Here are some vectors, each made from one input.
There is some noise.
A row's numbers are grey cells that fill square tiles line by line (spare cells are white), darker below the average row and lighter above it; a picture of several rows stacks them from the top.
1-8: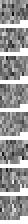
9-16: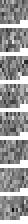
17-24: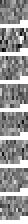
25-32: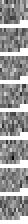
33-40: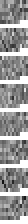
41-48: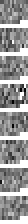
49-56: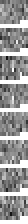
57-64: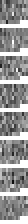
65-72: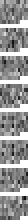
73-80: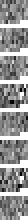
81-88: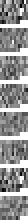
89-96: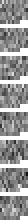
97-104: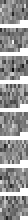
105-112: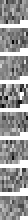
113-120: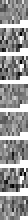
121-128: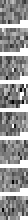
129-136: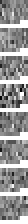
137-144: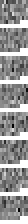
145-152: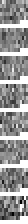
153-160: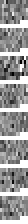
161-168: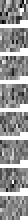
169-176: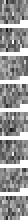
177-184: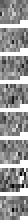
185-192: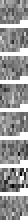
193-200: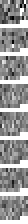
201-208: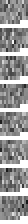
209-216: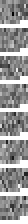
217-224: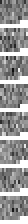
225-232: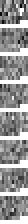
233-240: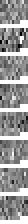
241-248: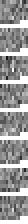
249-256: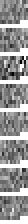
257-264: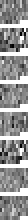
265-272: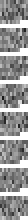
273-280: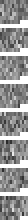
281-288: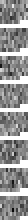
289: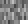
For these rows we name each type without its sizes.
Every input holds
a true/false value, together with either a point on a circle, or a fixed value.
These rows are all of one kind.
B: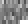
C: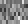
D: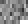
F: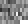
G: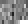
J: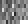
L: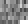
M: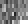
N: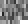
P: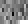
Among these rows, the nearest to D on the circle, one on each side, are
G and J.
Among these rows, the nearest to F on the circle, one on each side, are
B and C.
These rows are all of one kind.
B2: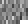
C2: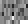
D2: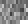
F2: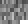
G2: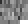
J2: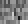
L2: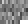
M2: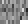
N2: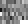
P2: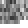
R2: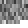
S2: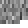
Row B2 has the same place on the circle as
L2, M2, P2 and S2.
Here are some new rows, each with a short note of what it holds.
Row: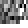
a true/false value
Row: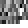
a true/false value
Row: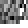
a true/false value
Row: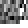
a true/false value
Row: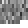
a point on a circle and a true/false value
